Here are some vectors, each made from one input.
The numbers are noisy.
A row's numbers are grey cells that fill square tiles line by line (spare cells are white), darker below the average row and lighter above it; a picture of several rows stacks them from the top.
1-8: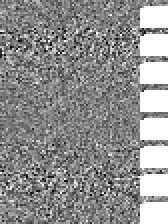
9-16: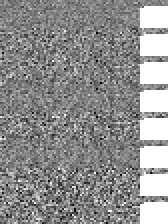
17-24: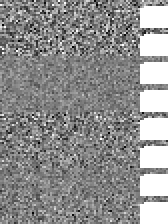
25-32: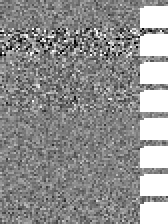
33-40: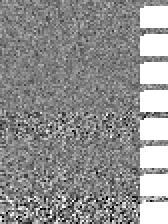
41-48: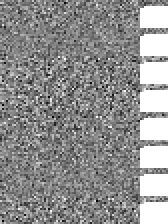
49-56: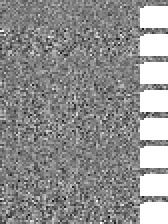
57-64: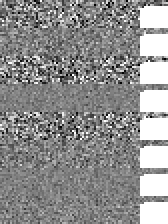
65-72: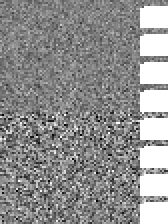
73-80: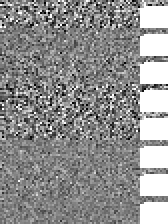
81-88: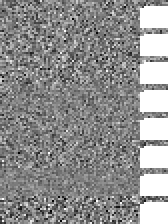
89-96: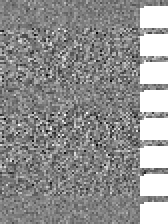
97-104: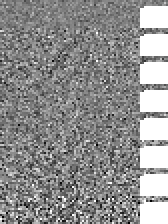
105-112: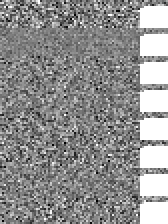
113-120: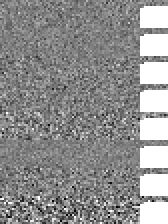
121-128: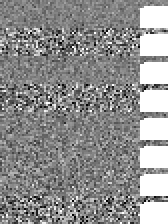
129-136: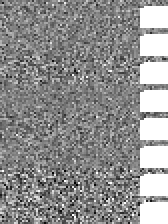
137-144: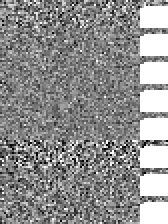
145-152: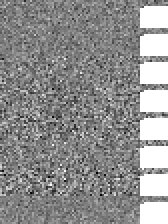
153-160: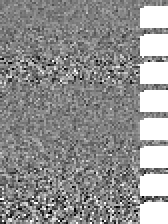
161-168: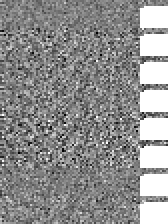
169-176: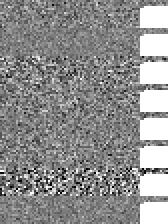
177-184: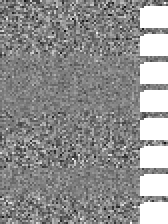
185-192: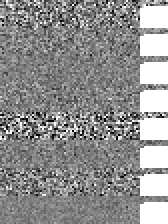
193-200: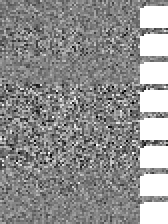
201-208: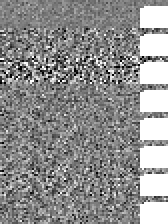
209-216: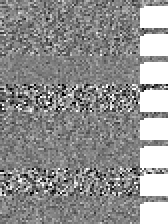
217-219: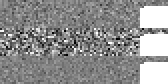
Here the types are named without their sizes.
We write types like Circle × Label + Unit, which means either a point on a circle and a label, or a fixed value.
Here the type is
(Bool × Bool × Bool × Bool + Line) × Circle × Line.
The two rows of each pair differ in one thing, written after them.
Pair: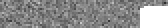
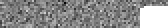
the place on the line
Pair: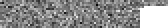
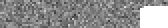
one of the four true/false values
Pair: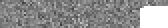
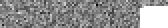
one of the four true/false values
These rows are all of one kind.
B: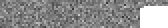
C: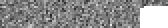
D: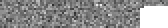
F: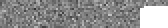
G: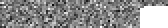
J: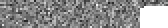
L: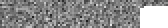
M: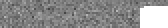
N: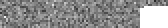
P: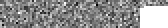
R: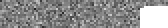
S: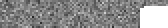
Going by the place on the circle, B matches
G, L, P and S.
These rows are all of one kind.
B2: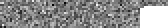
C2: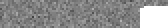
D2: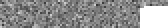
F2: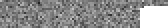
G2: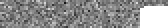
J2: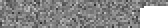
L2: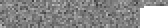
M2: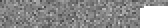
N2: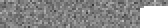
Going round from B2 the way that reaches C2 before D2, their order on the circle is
B2, J2, L2, C2, N2, F2, M2, D2, G2.
